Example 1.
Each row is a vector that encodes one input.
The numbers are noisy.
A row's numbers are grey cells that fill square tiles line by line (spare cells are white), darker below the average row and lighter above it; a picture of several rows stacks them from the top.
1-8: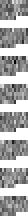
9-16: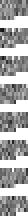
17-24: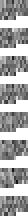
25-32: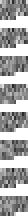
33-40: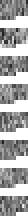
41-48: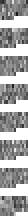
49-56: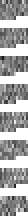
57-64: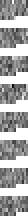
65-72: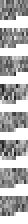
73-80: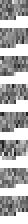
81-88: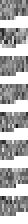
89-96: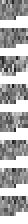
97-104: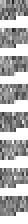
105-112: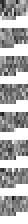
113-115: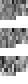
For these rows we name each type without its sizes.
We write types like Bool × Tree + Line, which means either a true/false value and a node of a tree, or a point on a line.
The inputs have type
List(Line).
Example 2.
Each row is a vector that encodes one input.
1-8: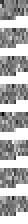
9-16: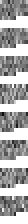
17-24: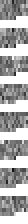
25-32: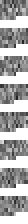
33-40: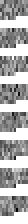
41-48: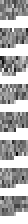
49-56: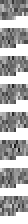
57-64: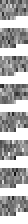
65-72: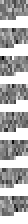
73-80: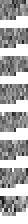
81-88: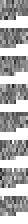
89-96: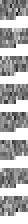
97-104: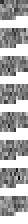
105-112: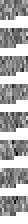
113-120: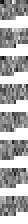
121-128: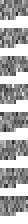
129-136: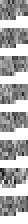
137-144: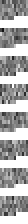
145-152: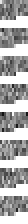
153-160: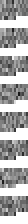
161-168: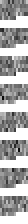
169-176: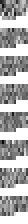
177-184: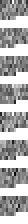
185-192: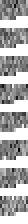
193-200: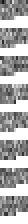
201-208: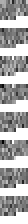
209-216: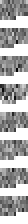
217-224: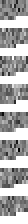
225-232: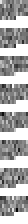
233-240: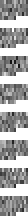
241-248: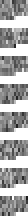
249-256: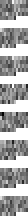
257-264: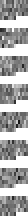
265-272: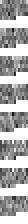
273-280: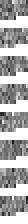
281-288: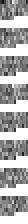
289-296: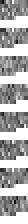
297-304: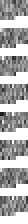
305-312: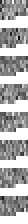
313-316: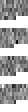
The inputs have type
List3(Line15).
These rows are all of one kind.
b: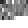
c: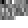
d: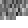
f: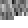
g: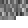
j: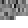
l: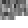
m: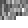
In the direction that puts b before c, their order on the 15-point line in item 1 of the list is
m, b, c, g, f, j, l, d.
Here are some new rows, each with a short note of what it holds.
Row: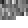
a list of three items
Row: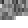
a list of three items
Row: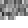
a list of two items
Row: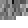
a list of three items
